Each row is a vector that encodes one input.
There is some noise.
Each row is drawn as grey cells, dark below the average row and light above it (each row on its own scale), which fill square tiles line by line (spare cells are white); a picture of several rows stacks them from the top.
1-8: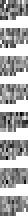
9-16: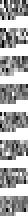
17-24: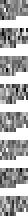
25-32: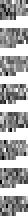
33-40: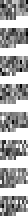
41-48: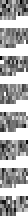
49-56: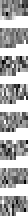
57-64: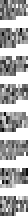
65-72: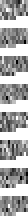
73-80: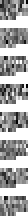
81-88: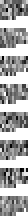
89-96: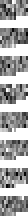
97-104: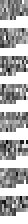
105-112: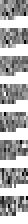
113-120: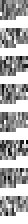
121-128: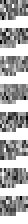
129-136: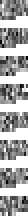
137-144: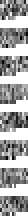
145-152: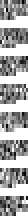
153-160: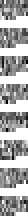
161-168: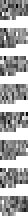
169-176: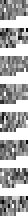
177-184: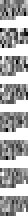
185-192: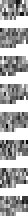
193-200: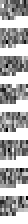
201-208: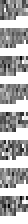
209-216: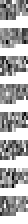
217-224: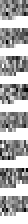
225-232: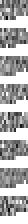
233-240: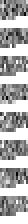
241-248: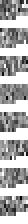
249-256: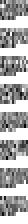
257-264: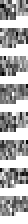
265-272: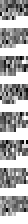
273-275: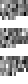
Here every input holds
either one of 5 labels, or a node of a 14-node tree.
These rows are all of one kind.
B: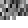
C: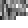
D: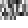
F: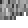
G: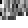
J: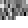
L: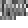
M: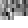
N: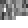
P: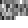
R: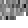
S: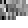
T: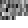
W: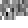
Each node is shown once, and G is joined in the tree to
F and P.
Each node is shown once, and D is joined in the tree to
R.
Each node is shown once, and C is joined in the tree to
L and N.
